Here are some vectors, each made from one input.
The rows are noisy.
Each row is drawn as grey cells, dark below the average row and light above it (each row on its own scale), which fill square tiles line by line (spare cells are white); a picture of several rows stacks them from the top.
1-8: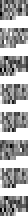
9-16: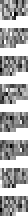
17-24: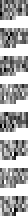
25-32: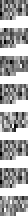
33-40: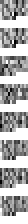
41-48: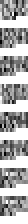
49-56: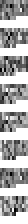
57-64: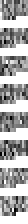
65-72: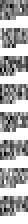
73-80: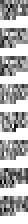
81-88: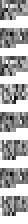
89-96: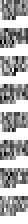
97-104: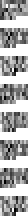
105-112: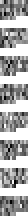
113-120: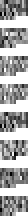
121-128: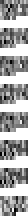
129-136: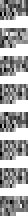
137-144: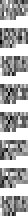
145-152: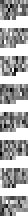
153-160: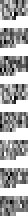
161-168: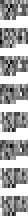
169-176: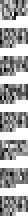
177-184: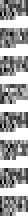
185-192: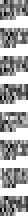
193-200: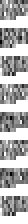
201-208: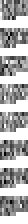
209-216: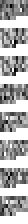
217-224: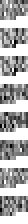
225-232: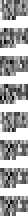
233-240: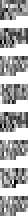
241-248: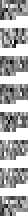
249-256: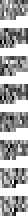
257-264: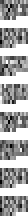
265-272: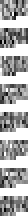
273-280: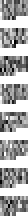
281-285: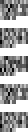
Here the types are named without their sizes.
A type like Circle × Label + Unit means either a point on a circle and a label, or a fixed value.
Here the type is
Circle.
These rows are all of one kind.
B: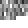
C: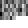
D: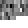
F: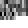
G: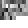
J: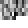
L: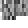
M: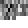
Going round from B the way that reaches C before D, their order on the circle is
B, G, C, F, D, M, L, J.
